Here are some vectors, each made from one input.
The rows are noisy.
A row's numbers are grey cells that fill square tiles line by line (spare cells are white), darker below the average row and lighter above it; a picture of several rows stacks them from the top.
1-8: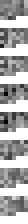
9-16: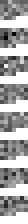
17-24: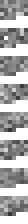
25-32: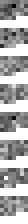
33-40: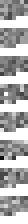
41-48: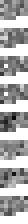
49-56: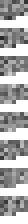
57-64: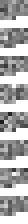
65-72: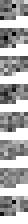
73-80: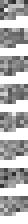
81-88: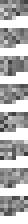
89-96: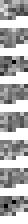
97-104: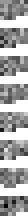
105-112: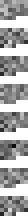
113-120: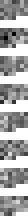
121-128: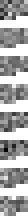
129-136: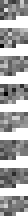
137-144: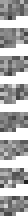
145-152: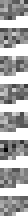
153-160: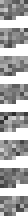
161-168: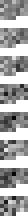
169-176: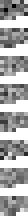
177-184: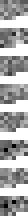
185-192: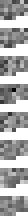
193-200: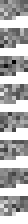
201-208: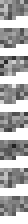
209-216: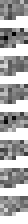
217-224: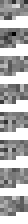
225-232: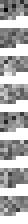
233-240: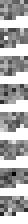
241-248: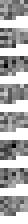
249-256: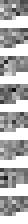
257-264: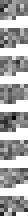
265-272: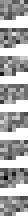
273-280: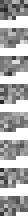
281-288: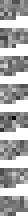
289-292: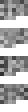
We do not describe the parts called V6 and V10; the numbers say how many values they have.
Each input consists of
a value of V10, together with either a point on an 11-point line, or a true/false value and a value of V6.
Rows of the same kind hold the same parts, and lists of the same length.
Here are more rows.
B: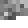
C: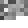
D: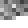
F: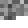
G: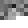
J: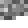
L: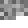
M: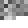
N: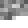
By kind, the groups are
B, D, F, J, N
C, G, L, M

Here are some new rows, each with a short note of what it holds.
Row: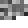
a point on an 11-point line and a value of V10
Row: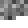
a true/false value, a value of V6 and a value of V10
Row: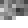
a true/false value, a value of V6 and a value of V10
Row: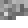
a true/false value, a value of V6 and a value of V10
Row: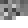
a true/false value, a value of V6 and a value of V10
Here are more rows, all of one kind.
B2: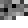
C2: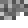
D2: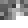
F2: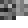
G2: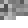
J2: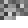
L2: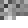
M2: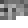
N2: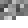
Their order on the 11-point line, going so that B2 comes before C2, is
D2, B2, F2, C2, M2, G2, J2, L2, N2.
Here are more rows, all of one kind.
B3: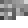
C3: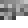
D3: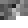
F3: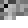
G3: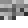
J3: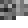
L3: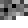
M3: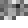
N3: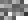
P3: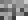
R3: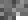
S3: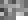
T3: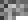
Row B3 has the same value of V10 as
C3, G3, J3 and P3.
